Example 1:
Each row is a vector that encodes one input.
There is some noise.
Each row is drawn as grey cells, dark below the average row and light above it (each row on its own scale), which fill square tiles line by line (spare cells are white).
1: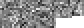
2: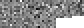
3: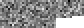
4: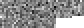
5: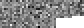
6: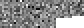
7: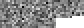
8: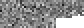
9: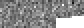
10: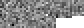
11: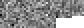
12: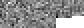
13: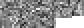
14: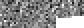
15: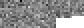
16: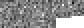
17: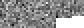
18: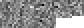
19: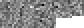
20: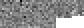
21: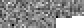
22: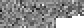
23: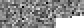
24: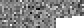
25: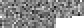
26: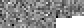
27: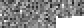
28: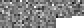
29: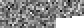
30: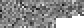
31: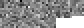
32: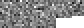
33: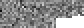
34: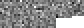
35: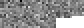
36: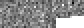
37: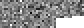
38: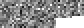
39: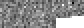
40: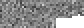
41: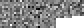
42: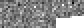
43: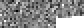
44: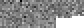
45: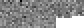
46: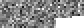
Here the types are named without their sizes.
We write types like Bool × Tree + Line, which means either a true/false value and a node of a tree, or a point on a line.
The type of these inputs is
Bool × Bool × Bool + Label.
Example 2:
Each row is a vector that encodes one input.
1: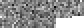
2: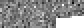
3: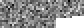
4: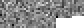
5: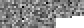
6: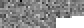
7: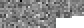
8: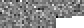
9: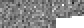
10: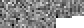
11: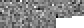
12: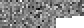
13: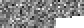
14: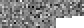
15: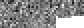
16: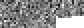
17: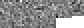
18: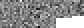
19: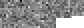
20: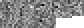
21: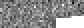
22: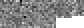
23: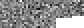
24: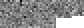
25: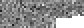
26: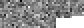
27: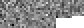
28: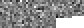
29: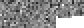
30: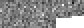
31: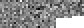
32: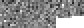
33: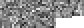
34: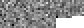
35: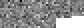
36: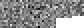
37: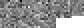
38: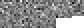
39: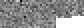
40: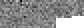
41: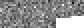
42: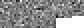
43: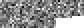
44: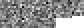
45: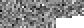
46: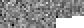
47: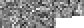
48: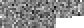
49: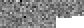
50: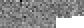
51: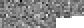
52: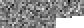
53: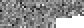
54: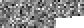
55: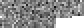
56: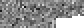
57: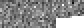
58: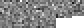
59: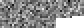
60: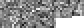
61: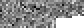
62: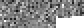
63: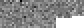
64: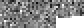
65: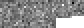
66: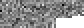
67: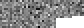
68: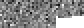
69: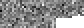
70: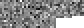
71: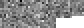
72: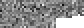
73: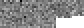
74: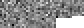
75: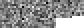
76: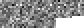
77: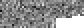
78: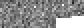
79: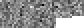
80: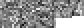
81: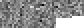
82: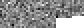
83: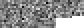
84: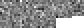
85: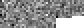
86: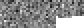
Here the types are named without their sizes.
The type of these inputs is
Bool × Bool × Bool + Label.
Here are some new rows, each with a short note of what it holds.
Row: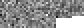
three true/false values
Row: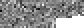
three true/false values
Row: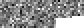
a label
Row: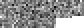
a label
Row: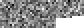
a label
